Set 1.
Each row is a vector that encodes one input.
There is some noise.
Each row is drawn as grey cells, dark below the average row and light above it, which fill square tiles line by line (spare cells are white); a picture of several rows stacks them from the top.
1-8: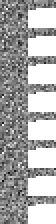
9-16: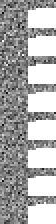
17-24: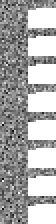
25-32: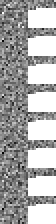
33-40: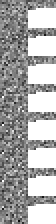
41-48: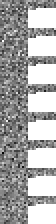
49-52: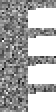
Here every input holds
three true/false values.
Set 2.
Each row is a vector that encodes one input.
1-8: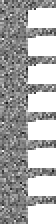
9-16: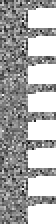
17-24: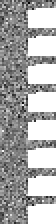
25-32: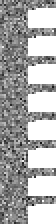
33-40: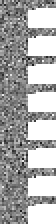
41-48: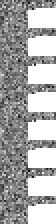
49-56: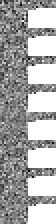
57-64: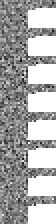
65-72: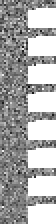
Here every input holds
a point on a 7-point line.
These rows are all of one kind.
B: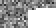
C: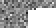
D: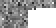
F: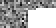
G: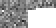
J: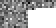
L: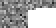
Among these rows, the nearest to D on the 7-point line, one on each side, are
C and G.
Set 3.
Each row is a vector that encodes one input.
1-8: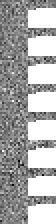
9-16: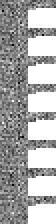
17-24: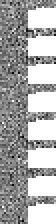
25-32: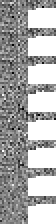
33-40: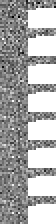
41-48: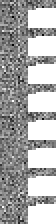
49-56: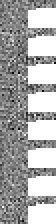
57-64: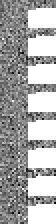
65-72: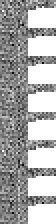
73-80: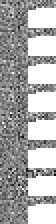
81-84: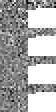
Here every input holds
a point on a 10-point line.
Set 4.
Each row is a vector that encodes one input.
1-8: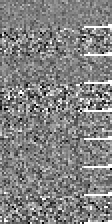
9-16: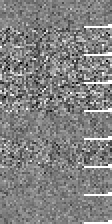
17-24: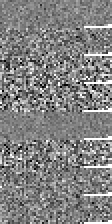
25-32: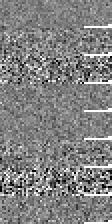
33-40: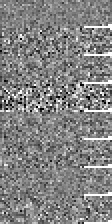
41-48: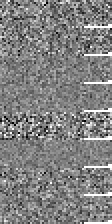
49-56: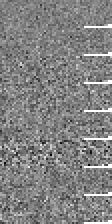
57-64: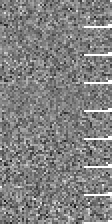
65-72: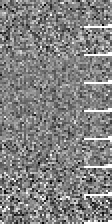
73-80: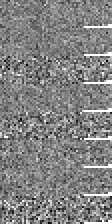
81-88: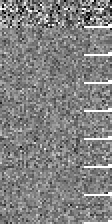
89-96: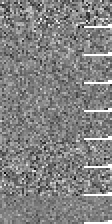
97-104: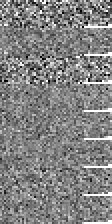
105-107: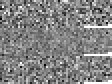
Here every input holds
either a fixed value, or three true/false values.
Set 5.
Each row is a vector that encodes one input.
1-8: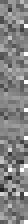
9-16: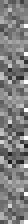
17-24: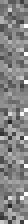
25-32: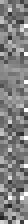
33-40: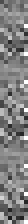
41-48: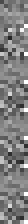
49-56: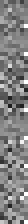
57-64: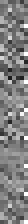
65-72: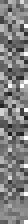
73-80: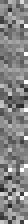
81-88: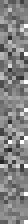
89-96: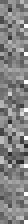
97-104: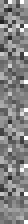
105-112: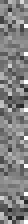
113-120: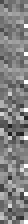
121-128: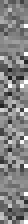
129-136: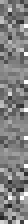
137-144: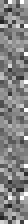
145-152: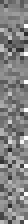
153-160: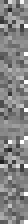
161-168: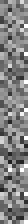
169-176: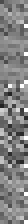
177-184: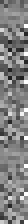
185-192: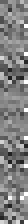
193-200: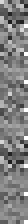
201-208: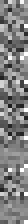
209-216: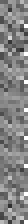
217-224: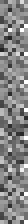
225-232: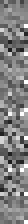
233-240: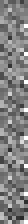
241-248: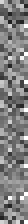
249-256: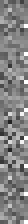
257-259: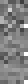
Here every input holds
a point on a 13-point line.
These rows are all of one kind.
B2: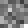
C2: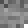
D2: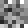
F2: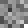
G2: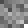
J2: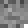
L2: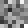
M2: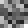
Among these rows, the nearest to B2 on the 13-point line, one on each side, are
J2 and M2.
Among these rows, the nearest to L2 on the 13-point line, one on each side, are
D2 and F2.
